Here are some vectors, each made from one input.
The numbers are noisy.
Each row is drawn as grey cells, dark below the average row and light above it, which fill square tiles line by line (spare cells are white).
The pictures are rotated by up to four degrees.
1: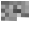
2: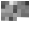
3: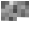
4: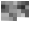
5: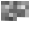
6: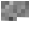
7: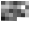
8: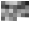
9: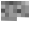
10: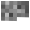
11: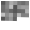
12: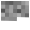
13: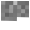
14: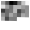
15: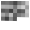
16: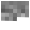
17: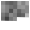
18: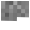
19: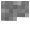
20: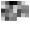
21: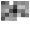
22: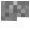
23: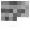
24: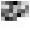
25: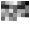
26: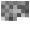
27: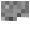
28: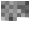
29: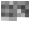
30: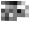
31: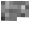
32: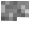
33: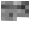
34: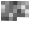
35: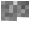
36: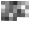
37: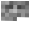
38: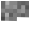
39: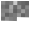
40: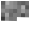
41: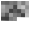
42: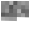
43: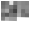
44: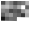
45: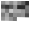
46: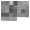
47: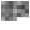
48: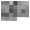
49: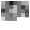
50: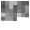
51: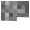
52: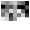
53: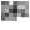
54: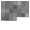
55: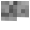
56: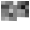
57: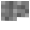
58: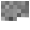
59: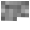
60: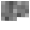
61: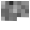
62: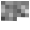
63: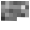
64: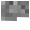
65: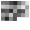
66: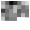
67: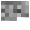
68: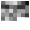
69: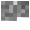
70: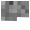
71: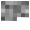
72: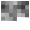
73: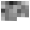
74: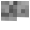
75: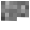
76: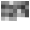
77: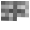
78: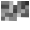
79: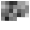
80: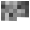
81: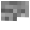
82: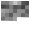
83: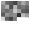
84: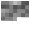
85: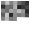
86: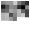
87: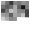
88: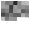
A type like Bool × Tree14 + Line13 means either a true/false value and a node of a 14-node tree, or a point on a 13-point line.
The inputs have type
Label8.
